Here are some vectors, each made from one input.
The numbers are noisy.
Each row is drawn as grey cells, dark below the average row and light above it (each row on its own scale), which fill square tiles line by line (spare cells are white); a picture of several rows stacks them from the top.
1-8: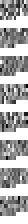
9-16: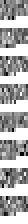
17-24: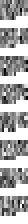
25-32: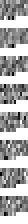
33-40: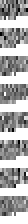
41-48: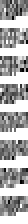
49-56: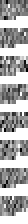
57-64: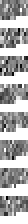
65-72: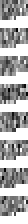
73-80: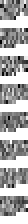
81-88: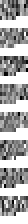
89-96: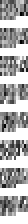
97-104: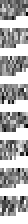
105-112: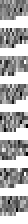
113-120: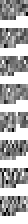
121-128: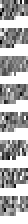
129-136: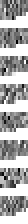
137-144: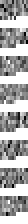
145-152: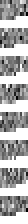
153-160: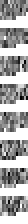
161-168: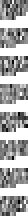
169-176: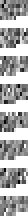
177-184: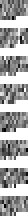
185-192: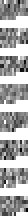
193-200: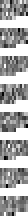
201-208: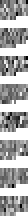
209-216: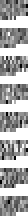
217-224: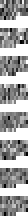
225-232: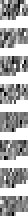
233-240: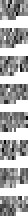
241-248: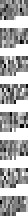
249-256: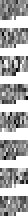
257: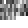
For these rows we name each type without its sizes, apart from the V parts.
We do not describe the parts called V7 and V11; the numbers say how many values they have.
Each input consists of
four true/false values, a value of V7 and a value of V11, together with either a fixed value, or a node of a tree.
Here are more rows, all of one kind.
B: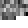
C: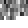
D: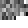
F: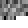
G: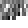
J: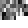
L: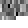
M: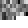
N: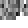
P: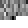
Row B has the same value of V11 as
D, F, J and M.
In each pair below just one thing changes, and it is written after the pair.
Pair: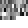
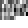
one of the four true/false values
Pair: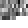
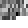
the value of V7
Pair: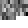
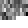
the node of the tree
